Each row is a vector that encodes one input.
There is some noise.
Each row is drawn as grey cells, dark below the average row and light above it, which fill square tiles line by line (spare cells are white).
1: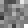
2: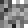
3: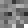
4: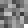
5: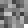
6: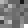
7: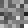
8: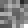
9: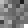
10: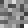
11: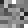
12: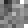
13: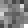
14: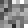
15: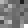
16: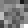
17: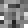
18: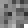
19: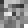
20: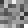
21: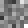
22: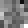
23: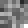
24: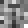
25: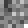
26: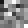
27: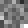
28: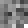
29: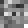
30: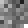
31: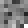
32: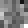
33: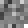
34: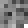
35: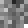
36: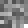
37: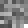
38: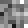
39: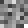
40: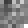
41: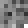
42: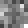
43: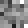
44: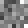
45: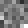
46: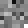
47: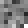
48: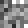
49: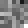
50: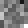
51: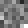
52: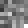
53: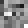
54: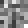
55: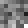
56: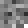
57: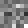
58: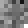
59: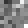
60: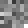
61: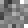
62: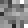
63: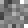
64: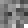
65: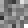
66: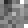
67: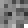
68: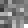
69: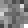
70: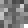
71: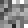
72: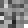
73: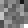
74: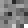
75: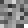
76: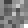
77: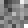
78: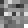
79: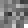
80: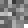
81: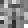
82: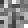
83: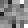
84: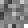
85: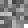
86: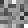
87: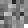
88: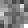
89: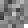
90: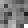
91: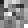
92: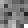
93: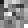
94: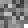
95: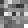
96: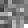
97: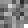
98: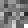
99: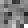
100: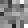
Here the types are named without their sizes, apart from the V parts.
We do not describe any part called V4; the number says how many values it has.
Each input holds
a value of V4, together with either a node of a tree, or four true/false values.
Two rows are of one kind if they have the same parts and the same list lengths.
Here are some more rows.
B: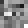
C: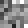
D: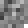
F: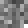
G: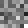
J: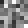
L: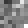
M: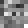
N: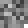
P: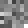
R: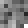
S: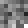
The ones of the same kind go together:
B, C, G, J, M
D, F, L, N, P, R, S

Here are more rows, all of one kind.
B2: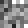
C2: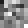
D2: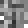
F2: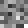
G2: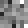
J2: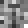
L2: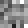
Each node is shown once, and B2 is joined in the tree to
C2.
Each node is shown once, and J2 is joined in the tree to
F2 and L2.
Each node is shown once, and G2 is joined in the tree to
D2.
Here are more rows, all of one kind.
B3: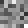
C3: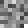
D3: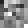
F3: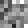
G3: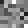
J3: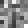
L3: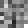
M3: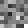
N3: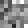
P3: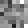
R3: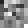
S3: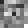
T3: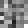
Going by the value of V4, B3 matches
C3, G3 and M3.
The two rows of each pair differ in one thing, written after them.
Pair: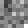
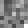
one of the four true/false values
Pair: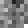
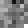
one of the four true/false values
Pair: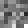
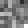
the value of V4
